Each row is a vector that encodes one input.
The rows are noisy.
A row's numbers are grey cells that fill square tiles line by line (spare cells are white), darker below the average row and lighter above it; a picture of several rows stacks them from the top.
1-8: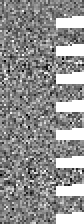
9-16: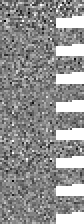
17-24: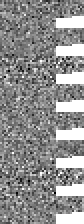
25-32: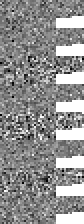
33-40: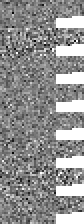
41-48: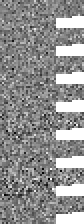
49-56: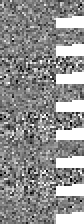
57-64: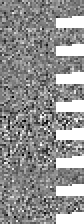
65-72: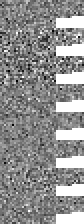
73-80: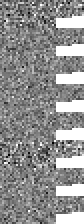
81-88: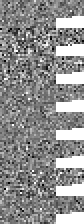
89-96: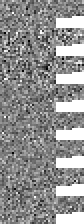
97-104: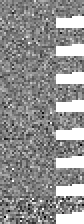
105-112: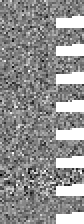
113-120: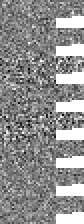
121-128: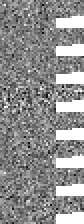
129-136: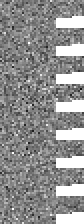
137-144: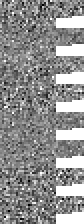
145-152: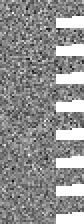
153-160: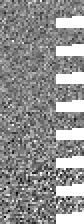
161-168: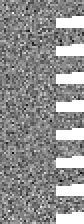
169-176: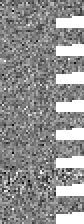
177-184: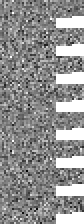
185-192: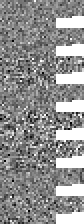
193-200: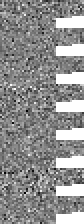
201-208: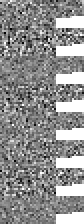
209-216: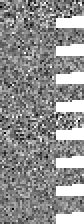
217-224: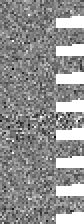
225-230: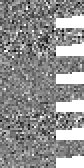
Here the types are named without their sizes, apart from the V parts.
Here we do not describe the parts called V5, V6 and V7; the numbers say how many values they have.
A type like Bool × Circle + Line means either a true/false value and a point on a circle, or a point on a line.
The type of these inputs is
Bool × Bool × Bool × Bool × V5 + List(Line) + V6 × V7.
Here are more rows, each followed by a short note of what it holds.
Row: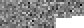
a value of V6 and a value of V7
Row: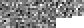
a list of two items
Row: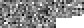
a list of one item
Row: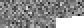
a value of V6 and a value of V7
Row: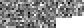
a list of two items
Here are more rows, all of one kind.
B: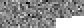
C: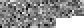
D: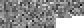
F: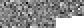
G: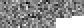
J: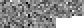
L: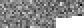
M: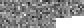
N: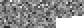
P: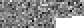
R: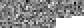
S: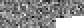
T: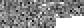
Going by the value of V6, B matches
G, M and S.
